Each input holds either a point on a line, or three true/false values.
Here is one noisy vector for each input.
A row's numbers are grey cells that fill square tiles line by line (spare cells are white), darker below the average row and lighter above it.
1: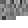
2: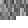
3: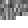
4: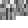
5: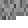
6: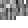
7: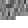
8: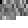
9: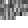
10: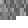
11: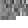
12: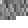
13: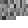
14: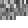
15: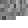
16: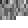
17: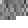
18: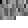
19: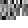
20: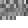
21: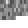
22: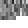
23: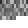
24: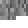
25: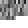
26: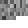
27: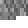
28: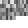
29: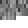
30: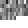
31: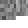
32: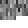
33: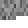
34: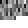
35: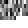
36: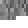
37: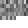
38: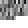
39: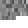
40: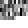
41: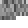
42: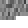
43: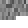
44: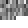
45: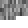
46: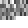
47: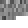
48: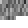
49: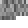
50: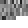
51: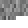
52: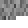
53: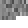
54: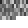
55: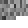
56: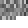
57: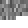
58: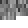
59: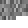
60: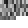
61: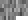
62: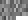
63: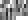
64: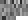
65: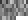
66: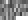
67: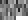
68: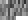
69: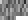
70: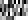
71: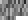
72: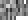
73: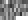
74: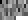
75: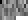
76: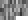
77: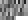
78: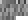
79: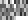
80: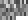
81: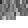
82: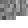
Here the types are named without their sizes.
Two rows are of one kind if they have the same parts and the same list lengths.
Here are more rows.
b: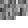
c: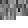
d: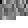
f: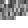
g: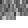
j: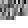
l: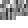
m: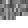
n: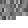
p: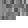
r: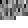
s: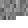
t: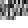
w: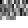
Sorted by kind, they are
b, f, j, m, n, p, s, t
c, d, g, l, r, w

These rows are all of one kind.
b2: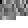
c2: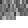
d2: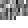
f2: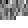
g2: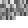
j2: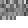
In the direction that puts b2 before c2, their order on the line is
g2, d2, j2, f2, b2, c2.
